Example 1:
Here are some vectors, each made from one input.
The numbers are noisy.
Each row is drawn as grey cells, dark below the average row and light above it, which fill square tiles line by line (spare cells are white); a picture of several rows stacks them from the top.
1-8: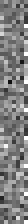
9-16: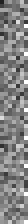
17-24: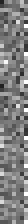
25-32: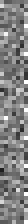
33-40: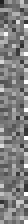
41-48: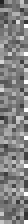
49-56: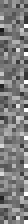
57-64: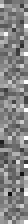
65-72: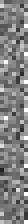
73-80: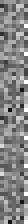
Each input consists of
a point on a 9-point line.
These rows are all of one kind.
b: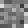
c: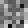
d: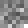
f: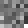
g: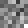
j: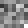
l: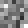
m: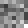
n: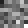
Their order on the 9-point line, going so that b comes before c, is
n, g, j, m, f, d, l, b, c.
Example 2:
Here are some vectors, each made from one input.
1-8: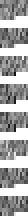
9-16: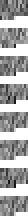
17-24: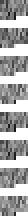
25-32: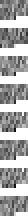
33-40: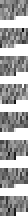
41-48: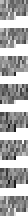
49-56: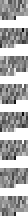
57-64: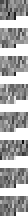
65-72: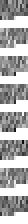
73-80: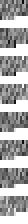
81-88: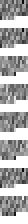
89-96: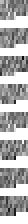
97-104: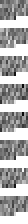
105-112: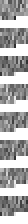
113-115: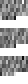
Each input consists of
three true/false values.
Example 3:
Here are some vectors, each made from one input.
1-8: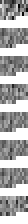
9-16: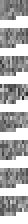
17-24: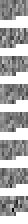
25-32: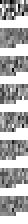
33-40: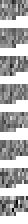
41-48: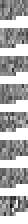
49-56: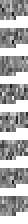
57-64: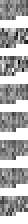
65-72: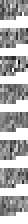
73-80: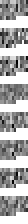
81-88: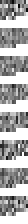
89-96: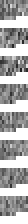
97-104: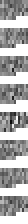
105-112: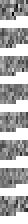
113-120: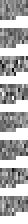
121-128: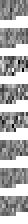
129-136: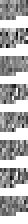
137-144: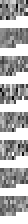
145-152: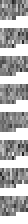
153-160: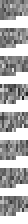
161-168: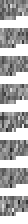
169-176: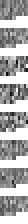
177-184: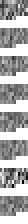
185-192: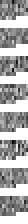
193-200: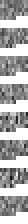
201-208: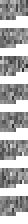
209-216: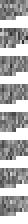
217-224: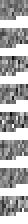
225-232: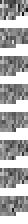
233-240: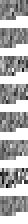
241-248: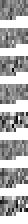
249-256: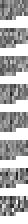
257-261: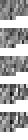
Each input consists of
a point on an 18-point circle.
